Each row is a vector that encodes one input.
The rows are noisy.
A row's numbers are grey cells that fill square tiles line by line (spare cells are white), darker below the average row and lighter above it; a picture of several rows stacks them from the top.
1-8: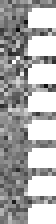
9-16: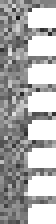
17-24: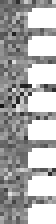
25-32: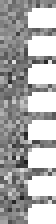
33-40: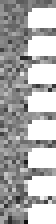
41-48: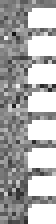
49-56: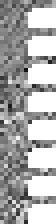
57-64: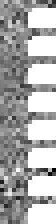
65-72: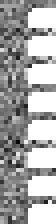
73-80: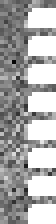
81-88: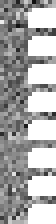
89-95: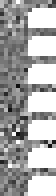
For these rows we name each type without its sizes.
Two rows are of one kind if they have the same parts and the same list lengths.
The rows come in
2 kinds.
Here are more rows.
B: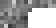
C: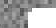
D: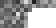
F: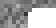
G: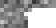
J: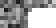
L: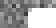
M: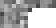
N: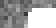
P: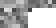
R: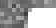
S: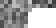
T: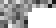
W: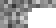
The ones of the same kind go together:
B, M, P, S
C, D, F, G, J, L, N, R, T, W

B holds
a label and a true/false value.
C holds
a node of a tree and a true/false value.
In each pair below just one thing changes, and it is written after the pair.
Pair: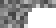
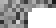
the node of the tree
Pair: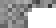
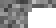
the true/false value
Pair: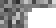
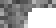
the true/false value
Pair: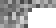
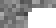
the true/false value
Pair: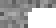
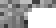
the node of the tree
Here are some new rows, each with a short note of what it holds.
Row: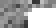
a node of a tree and a true/false value
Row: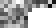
a label and a true/false value
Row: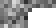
a label and a true/false value
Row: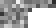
a label and a true/false value
